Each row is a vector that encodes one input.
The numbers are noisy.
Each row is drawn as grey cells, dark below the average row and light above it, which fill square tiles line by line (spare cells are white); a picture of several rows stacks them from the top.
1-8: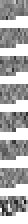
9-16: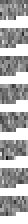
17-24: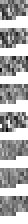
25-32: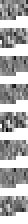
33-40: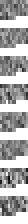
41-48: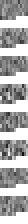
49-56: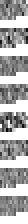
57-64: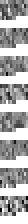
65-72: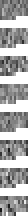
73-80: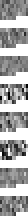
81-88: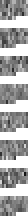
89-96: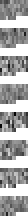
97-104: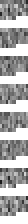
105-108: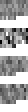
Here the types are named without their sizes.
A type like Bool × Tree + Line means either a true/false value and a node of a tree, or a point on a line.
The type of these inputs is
(Circle + Line) × Line.
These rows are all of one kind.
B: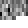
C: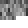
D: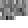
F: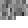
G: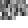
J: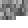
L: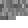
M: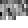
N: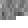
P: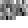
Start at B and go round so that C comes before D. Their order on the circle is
B, L, C, G, M, F, N, J, P, D.
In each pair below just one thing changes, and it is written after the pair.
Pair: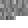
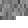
the place on the circle
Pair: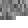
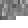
the place on the line
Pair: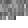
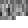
the place on the circle
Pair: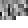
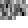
the place on the circle
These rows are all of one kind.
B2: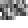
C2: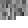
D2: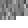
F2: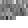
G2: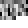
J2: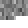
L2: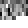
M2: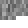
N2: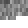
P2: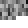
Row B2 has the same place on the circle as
L2 and M2.
